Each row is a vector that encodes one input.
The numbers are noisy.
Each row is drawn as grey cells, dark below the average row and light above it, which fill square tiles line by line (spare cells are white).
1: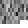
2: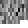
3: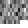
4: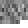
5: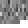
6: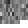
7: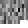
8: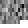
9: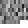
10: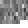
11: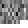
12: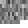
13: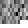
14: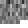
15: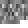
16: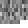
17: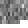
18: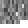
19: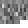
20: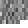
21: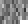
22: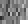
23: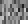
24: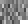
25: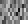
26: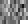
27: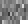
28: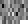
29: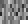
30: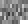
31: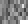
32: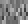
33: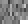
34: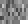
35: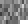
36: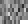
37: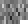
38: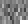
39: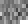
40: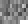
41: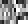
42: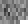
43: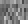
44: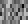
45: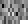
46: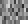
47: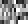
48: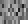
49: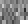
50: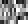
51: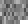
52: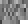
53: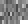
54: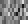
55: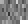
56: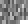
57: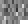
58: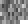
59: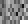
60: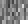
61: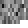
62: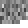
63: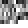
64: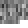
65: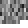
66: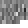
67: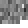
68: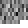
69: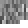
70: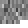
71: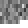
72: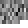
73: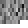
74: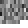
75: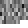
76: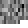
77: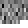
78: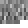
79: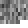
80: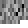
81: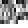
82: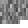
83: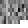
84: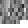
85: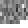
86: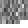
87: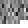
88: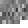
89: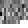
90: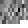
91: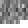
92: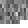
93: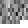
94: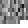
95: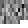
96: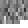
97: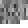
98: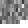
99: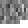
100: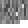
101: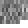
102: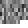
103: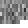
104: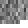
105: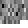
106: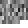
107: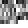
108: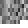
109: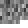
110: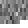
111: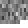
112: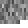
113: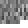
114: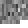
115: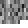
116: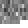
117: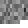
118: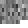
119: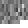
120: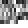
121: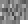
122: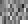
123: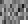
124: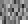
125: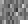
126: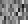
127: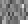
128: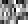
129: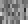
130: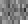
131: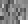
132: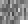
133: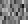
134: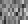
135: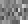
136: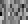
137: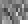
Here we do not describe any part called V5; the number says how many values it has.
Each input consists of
a list of up to two items, each one of 7 labels and a value of V5.
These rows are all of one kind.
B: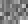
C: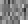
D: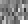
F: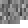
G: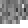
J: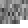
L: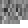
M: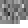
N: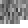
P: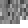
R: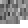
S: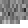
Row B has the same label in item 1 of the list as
G and M.
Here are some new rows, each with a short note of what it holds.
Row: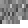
a list of two items
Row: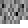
a list of one item
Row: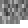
a list of two items
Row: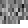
a list of one item
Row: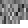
a list of one item
